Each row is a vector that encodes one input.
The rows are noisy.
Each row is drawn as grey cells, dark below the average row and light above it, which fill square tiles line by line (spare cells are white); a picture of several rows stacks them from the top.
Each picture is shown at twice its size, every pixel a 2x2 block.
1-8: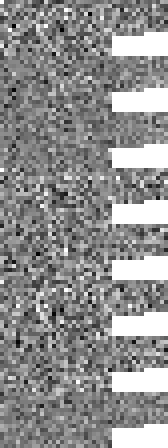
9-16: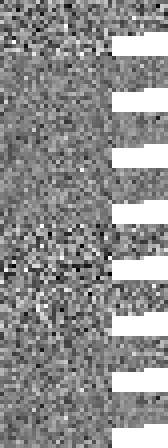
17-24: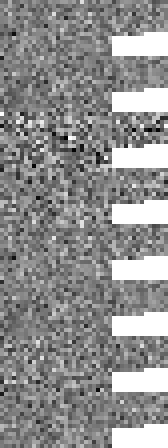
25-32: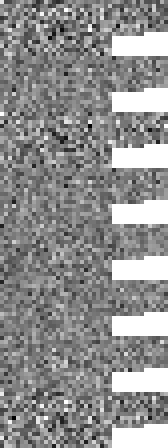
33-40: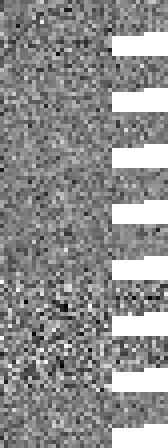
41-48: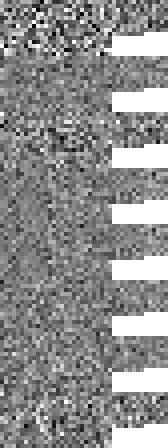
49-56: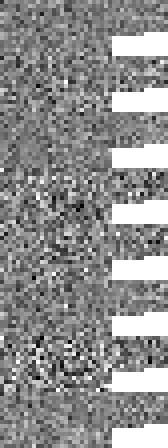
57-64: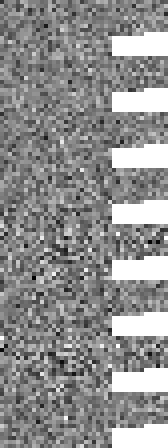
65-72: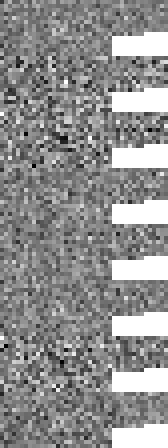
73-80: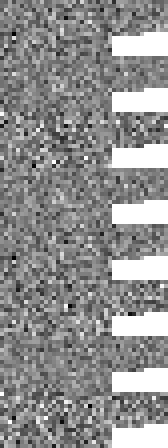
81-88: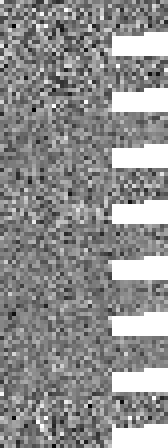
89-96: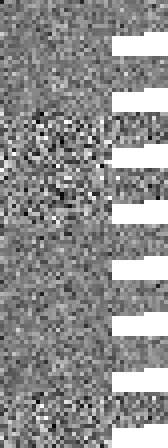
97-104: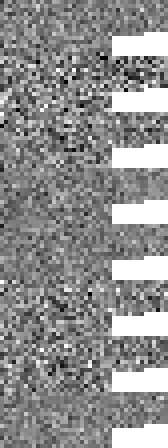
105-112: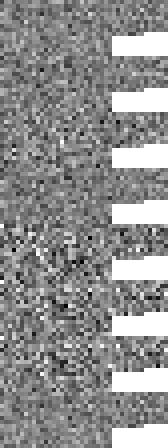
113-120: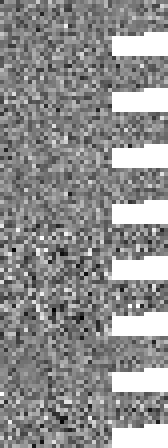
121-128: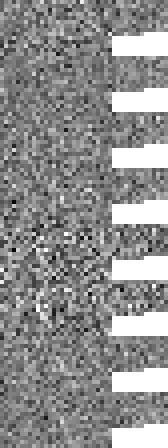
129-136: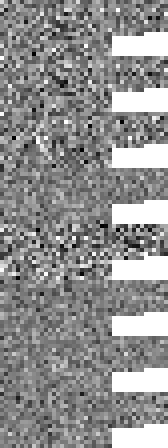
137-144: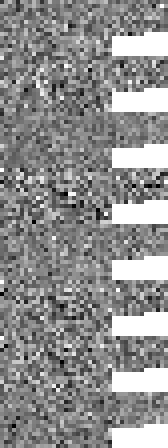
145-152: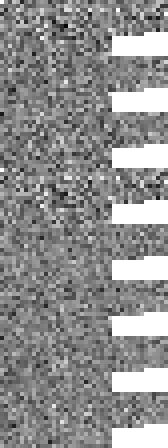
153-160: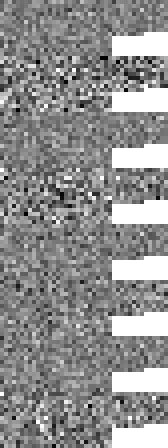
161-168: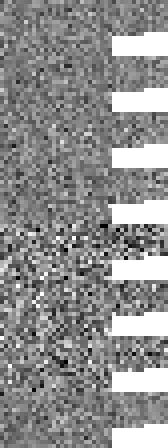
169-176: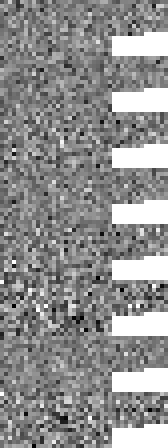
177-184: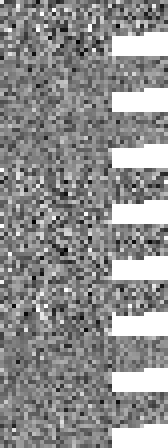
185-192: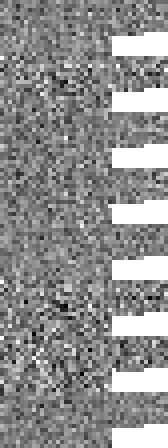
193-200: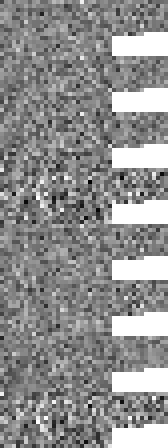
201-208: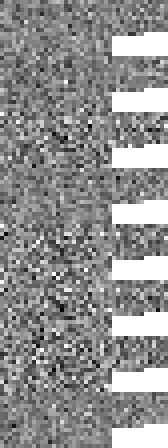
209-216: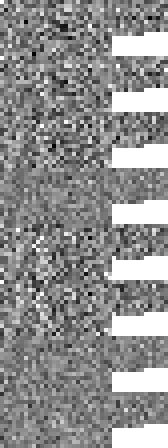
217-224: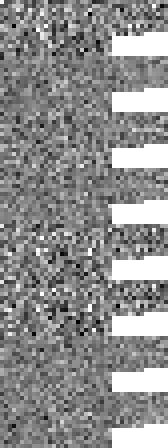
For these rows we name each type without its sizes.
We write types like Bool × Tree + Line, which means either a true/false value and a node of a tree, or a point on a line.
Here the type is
Bool × Bool × Bool × Bool × Bool + List(Circle).
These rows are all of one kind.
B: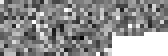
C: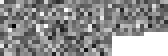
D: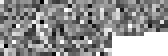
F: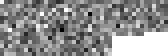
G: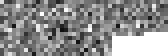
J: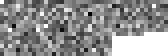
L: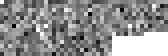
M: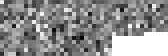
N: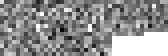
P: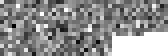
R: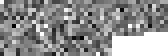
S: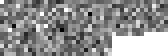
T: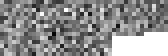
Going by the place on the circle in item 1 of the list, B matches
M and R.
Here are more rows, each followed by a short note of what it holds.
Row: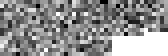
the empty list
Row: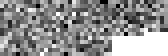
the empty list
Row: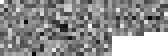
a list of one item
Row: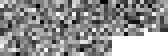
the empty list
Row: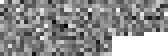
a list of one item
